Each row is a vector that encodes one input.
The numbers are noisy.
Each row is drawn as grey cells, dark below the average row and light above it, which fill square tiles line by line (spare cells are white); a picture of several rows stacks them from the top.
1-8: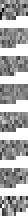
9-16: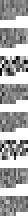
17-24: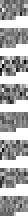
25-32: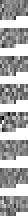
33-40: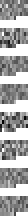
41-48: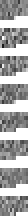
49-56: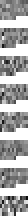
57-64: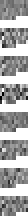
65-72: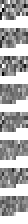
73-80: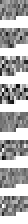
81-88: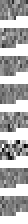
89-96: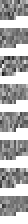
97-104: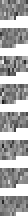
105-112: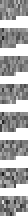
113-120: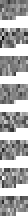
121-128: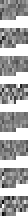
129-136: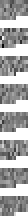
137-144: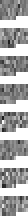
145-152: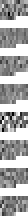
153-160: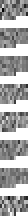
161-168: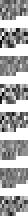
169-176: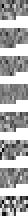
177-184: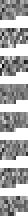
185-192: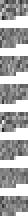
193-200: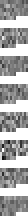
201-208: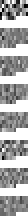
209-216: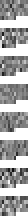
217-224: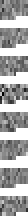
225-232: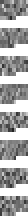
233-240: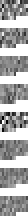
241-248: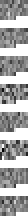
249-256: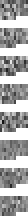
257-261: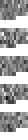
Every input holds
a point on a 5-point line, together with either a point on a 10-point circle, or three true/false values.
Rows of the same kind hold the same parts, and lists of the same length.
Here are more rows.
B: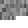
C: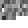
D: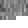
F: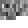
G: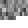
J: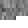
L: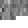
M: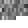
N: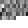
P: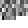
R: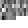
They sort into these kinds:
B, D, J, L, M, N
C, F, G, P, R

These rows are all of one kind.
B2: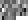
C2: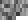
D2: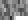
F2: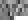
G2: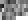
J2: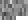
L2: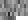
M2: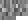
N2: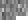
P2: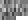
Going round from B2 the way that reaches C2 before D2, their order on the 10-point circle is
B2, P2, L2, J2, N2, C2, G2, F2, D2, M2.
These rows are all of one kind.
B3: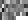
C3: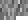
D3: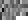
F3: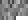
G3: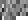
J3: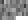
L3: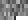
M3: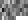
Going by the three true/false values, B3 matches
D3 and F3.
